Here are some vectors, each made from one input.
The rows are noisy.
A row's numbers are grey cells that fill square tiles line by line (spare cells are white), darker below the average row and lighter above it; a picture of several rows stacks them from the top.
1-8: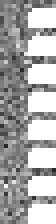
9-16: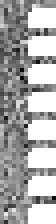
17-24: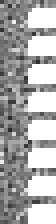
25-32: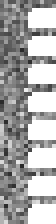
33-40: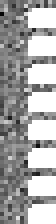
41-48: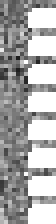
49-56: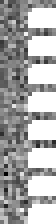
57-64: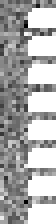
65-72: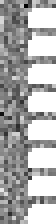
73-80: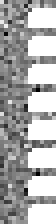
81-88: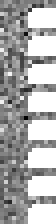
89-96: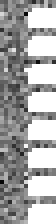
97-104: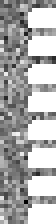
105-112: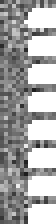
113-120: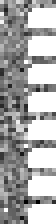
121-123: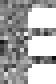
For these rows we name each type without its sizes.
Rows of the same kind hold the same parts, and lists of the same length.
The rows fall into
3 kinds.
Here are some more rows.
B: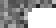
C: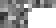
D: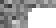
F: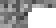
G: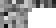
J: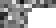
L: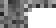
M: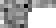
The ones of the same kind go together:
B, D, J, M
C, F, L
G

